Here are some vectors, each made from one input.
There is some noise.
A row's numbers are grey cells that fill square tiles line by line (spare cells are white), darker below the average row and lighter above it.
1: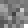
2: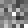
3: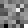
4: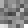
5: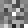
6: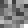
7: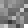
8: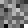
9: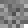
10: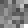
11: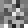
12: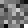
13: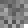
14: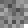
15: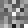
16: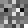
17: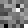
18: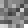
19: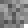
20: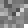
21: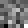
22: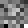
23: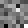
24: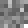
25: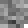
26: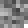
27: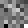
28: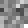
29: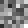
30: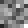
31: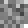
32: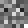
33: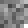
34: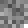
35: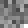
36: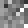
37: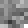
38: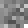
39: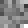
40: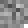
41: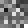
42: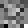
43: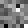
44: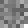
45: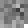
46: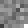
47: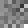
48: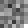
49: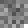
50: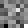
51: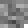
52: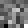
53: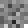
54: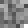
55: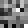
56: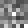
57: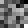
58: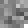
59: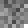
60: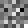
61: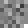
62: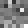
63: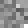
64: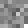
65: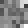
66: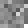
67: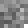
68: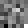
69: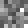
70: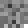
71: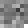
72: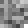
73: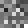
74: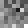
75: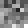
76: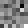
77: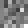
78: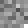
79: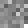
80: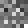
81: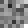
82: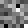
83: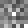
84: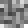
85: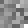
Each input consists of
either one of 7 labels and a true/false value, or a point on a 5-point line.
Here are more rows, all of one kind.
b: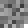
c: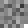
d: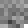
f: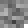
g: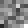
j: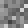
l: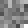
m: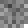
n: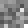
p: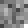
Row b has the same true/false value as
f, m and p.
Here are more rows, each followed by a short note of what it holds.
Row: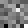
a point on a 5-point line
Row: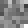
one of 7 labels and a true/false value
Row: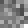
one of 7 labels and a true/false value
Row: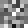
a point on a 5-point line
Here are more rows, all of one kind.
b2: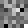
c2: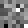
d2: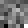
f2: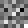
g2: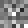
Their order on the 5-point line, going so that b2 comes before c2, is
g2, f2, b2, c2, d2.
